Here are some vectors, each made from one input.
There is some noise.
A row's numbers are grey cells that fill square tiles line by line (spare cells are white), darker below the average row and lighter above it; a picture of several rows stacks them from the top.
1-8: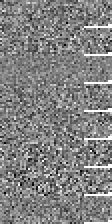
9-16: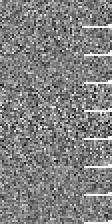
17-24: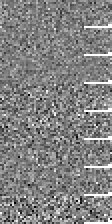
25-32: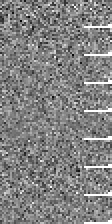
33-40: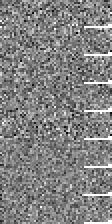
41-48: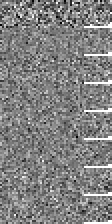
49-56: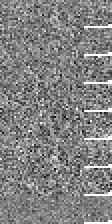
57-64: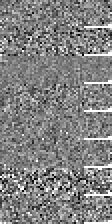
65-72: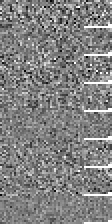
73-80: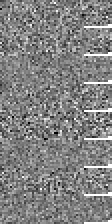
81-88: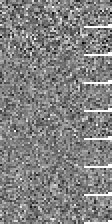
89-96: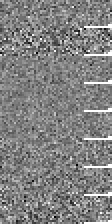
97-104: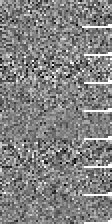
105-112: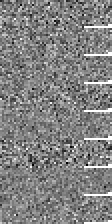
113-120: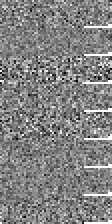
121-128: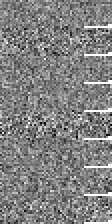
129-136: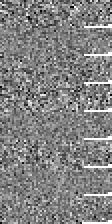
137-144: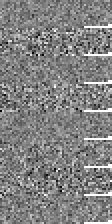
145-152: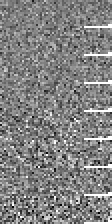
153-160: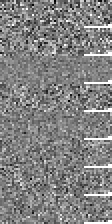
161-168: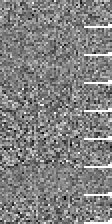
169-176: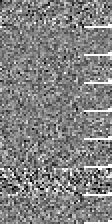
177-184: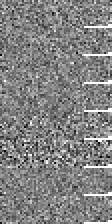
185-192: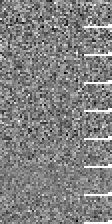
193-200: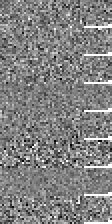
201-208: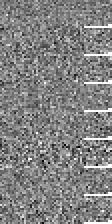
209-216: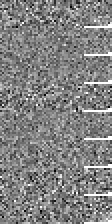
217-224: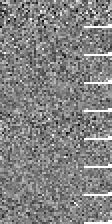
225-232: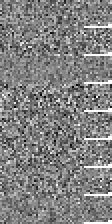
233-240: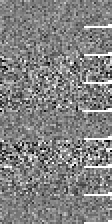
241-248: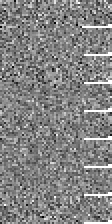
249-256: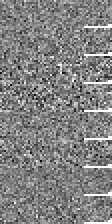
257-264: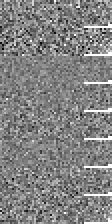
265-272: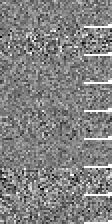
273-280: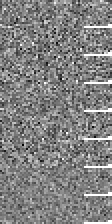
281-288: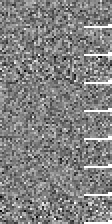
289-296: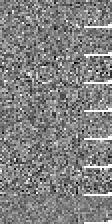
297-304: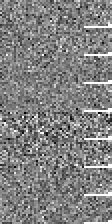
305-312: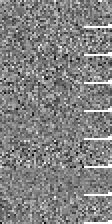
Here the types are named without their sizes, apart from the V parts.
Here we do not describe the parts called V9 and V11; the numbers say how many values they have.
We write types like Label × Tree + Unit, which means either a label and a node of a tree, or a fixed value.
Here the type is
Circle + (Tree + V9) × V11.
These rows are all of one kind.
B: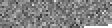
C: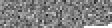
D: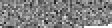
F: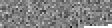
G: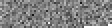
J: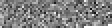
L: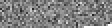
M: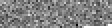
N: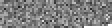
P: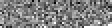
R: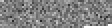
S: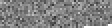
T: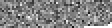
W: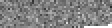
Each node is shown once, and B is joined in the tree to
J, N, P and T.
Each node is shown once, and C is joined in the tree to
W.
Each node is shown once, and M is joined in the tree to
G and S.
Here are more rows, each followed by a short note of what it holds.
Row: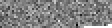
a node of a tree and a value of V11
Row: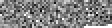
a node of a tree and a value of V11
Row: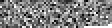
a point on a circle
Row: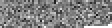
a node of a tree and a value of V11
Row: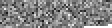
a point on a circle
